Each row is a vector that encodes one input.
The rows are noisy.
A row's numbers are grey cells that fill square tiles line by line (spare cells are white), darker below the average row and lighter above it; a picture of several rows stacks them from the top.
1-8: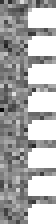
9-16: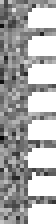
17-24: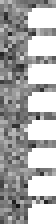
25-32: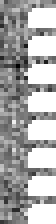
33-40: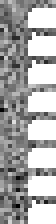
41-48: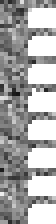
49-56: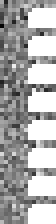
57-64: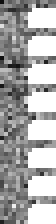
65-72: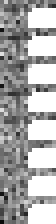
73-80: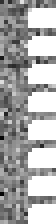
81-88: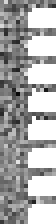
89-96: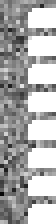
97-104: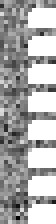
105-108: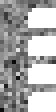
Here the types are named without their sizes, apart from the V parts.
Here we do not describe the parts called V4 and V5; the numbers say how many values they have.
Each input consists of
a point on each of two lines and a value of V4, together with either three true/false values, or a value of V5.
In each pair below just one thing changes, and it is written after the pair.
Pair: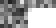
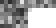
the place on one of the two lines
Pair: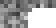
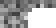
the place on one of the two lines
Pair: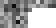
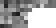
the value of V5
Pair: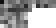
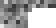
the value of V5
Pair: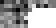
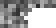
the value of V5
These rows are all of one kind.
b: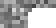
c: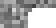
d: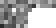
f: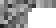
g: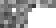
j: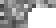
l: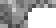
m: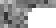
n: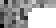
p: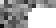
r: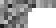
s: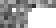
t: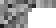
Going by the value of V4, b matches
c, l and m.
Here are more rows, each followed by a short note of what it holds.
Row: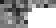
a point on each of two lines, a value of V4 and a value of V5
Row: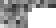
a point on each of two lines, a value of V4 and a value of V5
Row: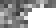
a point on each of two lines, a value of V4 and a value of V5
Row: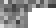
a point on each of two lines, a value of V4 and a value of V5
